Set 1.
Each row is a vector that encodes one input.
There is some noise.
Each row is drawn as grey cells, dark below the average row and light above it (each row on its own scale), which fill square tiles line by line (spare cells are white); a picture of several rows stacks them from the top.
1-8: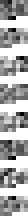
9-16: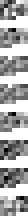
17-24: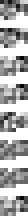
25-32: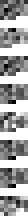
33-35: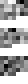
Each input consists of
a point on a 7-point line.
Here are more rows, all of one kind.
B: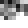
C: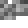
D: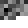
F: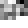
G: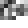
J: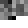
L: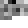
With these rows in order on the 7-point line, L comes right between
B and G.
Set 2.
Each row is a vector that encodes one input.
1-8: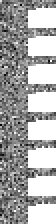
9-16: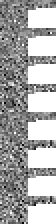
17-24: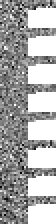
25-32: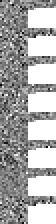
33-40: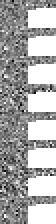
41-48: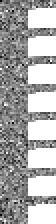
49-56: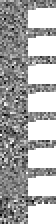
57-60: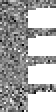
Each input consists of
either a fixed value, or a node of a 9-node tree.
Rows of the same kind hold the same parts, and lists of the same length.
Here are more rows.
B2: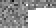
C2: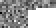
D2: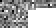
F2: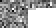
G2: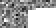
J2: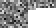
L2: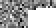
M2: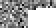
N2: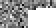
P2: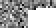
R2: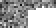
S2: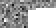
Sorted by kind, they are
B2, C2, D2, F2, G2, J2, R2, S2
L2, M2, N2, P2

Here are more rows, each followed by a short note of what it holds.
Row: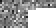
a node of a 9-node tree
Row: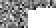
a fixed value
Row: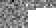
a node of a 9-node tree
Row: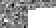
a node of a 9-node tree
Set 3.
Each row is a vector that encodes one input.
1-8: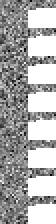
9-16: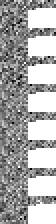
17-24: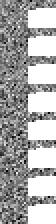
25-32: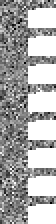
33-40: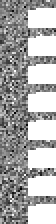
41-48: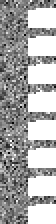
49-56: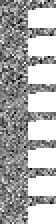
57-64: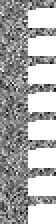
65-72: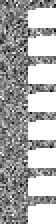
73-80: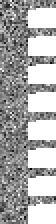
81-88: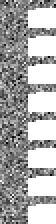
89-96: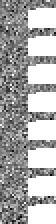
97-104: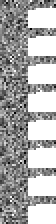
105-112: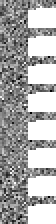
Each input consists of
a node of an 8-node tree.
